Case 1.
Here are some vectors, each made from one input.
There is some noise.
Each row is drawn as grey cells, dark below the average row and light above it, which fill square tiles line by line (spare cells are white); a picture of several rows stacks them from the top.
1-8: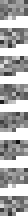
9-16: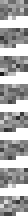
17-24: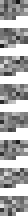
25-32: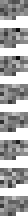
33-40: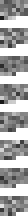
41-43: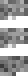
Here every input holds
a node of a 7-node tree.
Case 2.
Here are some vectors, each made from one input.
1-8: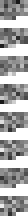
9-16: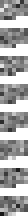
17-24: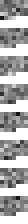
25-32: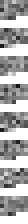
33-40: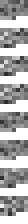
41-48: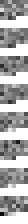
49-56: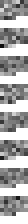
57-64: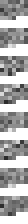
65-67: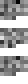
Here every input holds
a node of a 7-node tree.
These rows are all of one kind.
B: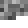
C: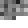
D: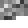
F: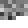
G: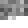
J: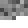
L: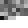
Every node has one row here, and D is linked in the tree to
B.
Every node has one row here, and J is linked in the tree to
B, C and G.
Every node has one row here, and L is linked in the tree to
G.
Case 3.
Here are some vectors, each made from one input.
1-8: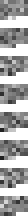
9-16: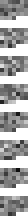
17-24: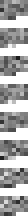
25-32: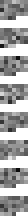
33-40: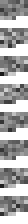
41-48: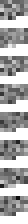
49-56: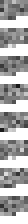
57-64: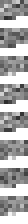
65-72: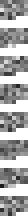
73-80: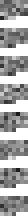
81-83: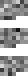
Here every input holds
a node of a 7-node tree.
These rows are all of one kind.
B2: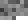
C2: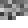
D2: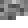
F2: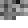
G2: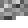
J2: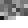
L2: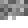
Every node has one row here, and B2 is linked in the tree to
D2, F2 and L2.
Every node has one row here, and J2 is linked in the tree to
L2.
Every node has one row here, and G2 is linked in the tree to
D2.
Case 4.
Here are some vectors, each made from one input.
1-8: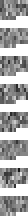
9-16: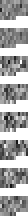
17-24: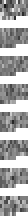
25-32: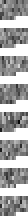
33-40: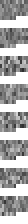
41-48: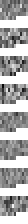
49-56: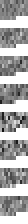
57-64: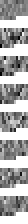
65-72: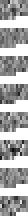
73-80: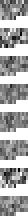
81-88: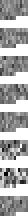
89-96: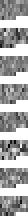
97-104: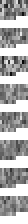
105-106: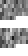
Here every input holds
four true/false values.
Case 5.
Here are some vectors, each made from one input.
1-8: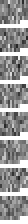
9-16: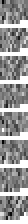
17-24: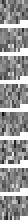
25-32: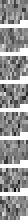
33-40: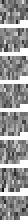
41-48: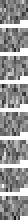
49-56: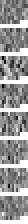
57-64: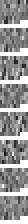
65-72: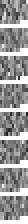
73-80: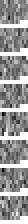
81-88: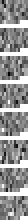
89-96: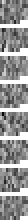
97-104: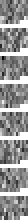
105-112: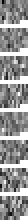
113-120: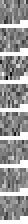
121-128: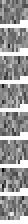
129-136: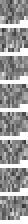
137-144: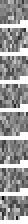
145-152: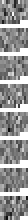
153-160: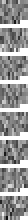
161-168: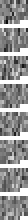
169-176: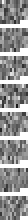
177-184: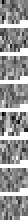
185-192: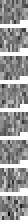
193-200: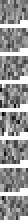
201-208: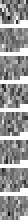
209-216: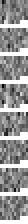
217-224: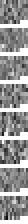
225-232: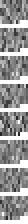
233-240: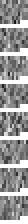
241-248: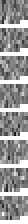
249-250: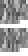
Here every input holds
a point on an 11-point line.
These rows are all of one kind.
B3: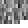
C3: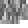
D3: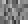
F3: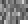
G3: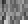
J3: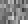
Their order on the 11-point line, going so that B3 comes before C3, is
F3, G3, J3, B3, C3, D3.
